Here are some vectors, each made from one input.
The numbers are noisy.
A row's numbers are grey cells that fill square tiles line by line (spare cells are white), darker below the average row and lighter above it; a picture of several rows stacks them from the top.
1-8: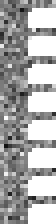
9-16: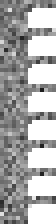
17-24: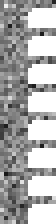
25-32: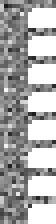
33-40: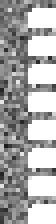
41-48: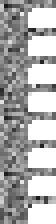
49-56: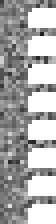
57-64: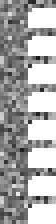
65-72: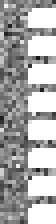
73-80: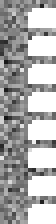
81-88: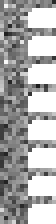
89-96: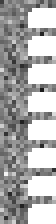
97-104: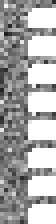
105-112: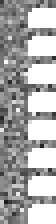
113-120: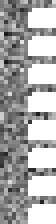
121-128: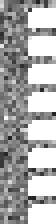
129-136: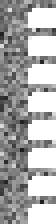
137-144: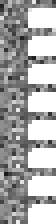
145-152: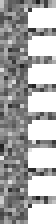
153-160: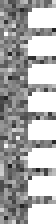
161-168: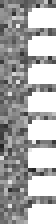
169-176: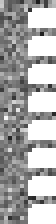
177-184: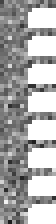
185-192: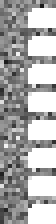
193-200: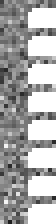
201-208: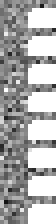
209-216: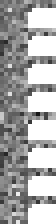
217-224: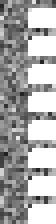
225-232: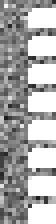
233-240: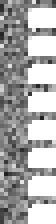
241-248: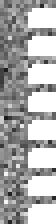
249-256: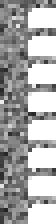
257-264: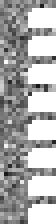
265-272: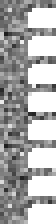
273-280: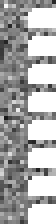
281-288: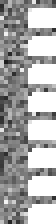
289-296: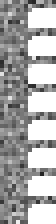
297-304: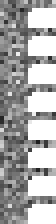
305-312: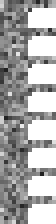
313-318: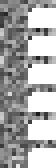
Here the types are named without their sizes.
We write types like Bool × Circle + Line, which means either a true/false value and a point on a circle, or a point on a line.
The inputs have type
Tree.
